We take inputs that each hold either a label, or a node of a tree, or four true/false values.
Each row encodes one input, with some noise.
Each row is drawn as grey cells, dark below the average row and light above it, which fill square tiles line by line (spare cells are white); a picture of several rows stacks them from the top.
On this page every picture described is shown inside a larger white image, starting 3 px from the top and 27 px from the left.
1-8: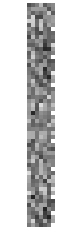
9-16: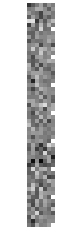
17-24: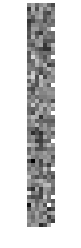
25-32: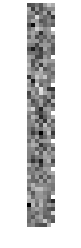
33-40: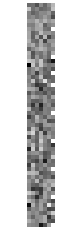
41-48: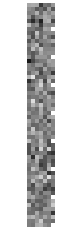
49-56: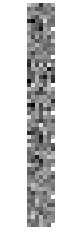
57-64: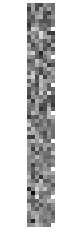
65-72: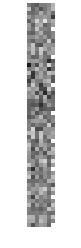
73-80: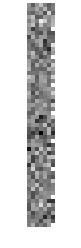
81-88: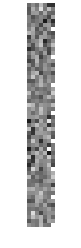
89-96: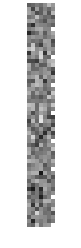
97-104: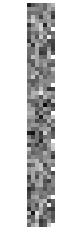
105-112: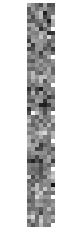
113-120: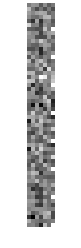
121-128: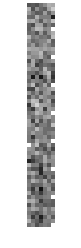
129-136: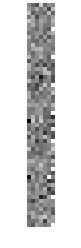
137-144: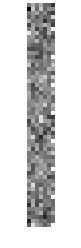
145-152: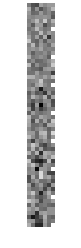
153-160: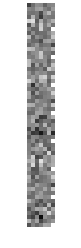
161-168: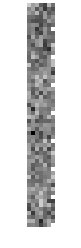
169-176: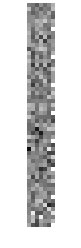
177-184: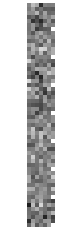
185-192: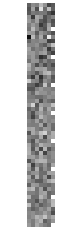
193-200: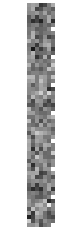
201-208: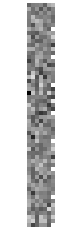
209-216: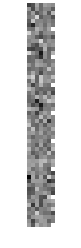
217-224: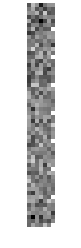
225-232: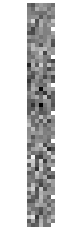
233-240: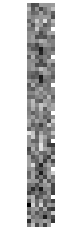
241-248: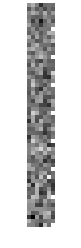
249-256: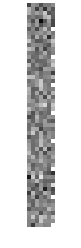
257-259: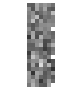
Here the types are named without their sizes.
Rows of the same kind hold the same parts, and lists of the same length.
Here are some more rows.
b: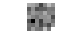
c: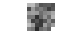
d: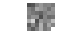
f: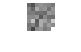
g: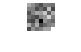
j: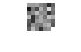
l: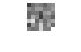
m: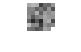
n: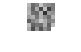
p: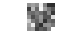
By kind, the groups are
b, c, g, m
d, f, l, n
j, p

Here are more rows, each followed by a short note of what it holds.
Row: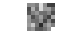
a node of a tree
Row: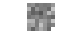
four true/false values
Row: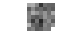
a label
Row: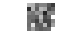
a node of a tree
